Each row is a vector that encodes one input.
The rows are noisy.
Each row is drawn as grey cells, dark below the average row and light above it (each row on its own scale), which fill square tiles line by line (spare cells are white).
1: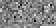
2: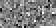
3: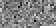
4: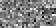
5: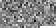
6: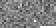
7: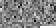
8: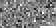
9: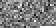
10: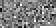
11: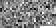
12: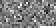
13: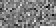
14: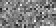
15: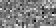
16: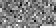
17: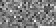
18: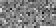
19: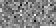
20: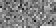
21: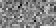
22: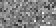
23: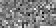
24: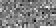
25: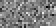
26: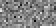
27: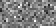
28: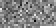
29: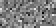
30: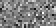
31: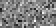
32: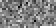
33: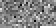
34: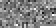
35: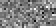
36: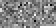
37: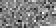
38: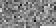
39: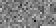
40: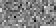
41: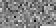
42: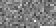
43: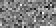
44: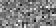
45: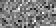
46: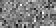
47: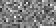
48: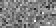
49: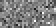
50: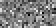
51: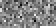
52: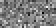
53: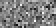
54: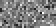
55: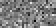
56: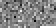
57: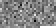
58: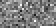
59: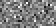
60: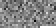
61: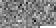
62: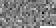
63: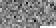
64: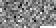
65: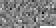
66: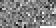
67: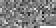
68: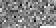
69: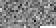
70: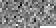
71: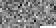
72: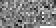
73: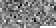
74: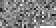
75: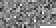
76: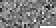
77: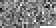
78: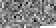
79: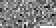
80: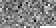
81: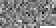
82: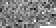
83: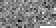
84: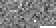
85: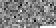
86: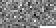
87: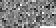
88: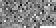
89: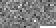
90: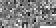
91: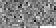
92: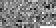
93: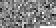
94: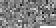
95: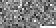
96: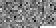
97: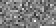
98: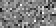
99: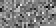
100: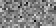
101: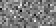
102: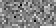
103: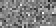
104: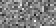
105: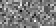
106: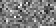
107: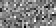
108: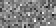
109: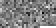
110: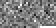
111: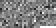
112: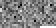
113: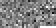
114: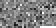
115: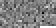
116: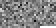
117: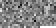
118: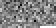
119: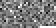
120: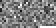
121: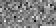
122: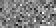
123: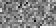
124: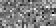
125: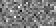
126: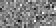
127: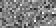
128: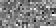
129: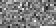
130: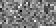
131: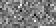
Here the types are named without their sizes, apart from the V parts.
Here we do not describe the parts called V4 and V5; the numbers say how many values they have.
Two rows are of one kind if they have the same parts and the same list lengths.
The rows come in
2 kinds.
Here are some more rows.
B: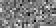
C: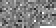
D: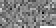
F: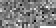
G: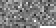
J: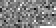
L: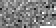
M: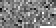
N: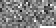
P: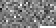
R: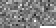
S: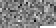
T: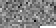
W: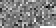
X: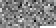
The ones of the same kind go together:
B, D, F, G, N, P, R
C, J, L, M, S, T, W, X

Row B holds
a point on a line and a true/false value.
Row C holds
a true/false value, a value of V4 and a value of V5.
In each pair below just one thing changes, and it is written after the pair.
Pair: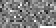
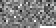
the place on the line
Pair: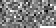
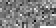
the true/false value
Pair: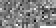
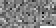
the place on the line
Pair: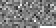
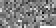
the true/false value
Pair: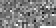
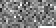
the true/false value
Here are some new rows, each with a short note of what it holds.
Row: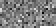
a point on a line and a true/false value
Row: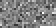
a true/false value, a value of V4 and a value of V5
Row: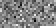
a true/false value, a value of V4 and a value of V5
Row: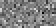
a point on a line and a true/false value
